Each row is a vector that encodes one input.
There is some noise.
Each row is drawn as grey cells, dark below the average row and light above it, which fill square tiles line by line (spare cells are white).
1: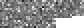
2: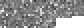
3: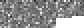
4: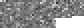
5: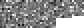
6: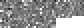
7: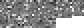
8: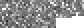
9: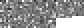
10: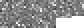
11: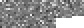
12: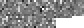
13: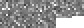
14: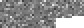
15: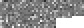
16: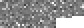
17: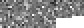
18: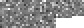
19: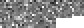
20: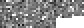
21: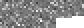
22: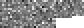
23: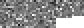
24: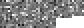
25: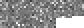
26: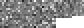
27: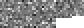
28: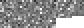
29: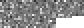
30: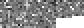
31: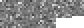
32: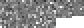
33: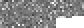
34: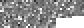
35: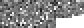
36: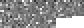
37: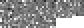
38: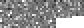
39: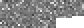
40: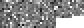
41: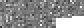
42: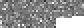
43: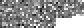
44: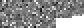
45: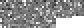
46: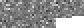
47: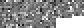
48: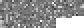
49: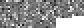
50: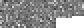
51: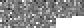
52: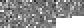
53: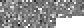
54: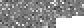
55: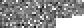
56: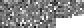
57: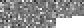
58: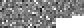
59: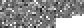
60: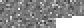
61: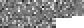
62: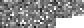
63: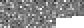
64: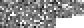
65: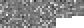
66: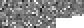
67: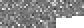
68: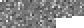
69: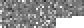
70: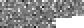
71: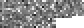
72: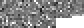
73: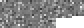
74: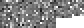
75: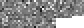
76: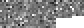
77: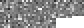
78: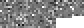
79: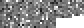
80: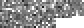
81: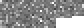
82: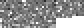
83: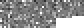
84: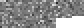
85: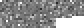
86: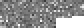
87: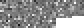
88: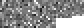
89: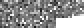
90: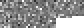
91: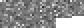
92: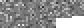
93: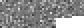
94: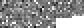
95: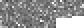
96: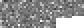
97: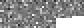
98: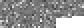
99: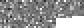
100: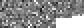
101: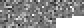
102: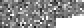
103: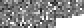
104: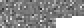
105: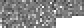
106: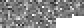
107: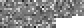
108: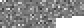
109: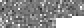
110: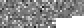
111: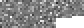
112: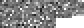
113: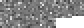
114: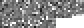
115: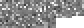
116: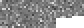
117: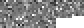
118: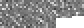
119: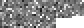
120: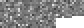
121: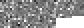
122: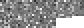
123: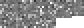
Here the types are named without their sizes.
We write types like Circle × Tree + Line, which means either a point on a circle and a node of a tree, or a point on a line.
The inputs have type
Circle.
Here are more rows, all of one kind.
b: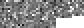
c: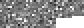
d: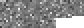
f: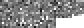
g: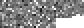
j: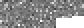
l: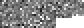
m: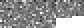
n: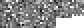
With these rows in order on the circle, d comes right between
g and j.
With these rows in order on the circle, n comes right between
b and f.
